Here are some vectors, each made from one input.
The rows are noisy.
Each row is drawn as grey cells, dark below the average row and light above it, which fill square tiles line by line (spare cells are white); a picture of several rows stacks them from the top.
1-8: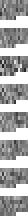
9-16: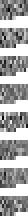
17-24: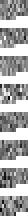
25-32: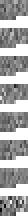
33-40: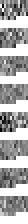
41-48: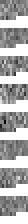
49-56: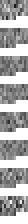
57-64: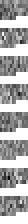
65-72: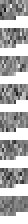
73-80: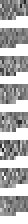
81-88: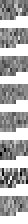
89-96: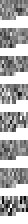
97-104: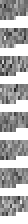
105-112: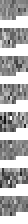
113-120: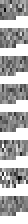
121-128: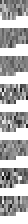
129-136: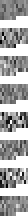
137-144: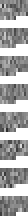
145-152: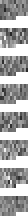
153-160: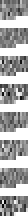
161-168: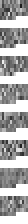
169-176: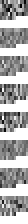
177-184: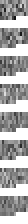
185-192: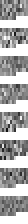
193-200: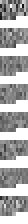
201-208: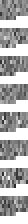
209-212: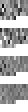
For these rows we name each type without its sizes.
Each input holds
a label, together with either a label, or four true/false values.
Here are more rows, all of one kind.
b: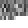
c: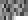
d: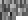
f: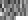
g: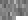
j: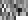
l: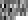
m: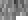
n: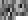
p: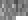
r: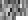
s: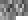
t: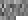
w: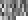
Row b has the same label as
c, g and l.
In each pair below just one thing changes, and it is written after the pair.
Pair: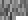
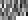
the label
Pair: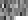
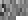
one of the four true/false values
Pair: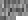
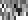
one of the four true/false values
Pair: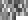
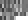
one of the four true/false values
